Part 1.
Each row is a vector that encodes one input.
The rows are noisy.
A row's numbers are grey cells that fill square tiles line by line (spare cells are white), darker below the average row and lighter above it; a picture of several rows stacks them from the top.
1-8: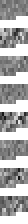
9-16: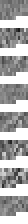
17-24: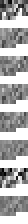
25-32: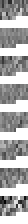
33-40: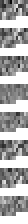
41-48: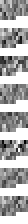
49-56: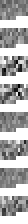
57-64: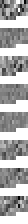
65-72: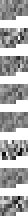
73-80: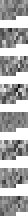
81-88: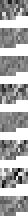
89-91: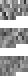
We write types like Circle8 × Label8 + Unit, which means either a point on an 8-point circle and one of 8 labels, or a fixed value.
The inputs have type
Circle16 + Unit.
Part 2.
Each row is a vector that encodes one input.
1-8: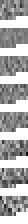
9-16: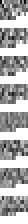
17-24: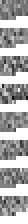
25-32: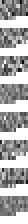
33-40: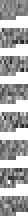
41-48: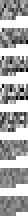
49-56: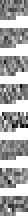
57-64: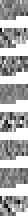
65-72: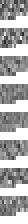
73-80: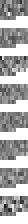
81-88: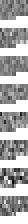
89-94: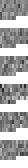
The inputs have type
Tree17.
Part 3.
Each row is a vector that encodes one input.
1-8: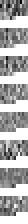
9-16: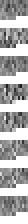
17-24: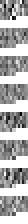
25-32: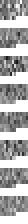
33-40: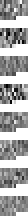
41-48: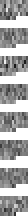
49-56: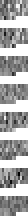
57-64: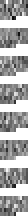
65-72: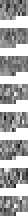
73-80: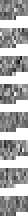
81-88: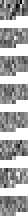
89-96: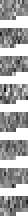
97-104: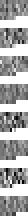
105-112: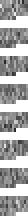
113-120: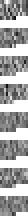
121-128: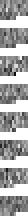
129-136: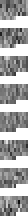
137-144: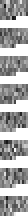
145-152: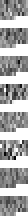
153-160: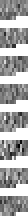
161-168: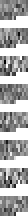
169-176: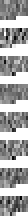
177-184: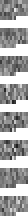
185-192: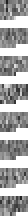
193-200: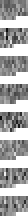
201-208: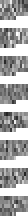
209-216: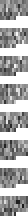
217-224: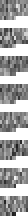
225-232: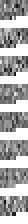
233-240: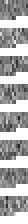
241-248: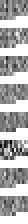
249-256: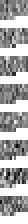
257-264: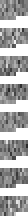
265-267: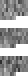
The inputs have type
Line7.
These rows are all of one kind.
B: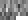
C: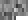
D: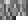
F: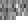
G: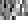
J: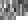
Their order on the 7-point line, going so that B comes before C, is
F, J, G, D, B, C.
